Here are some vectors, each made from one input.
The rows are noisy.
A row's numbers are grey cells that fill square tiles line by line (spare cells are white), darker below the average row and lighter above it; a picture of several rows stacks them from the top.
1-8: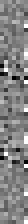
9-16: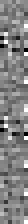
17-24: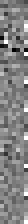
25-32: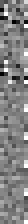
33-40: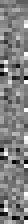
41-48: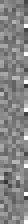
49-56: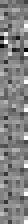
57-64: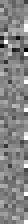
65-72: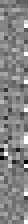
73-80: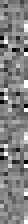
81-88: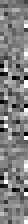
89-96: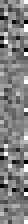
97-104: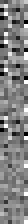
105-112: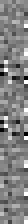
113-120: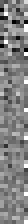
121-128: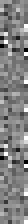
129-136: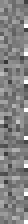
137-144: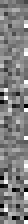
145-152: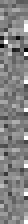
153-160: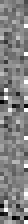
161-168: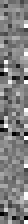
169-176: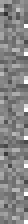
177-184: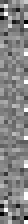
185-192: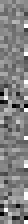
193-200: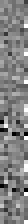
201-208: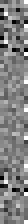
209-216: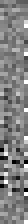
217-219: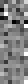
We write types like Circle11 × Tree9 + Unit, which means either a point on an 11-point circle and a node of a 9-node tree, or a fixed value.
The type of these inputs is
Bool × (Circle11 + Unit).
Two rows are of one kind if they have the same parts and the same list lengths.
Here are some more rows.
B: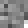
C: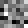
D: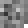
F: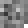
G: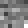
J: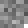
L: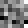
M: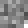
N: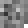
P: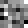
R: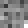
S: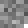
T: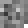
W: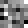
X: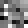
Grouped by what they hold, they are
B, C, G, J, M, P, R, S, W, X
D, F, L, N, T

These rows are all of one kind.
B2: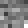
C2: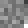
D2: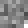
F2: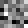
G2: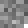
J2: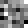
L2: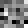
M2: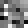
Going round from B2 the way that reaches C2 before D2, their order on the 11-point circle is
B2, F2, M2, C2, G2, J2, D2, L2.
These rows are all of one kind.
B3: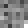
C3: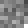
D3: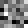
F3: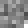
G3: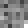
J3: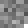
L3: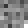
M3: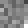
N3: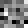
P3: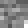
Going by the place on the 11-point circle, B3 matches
G3, L3 and N3.
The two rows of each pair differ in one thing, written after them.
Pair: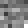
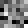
the true/false value
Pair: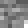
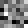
the true/false value
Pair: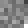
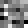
the true/false value
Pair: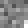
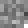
the place on the 11-point circle
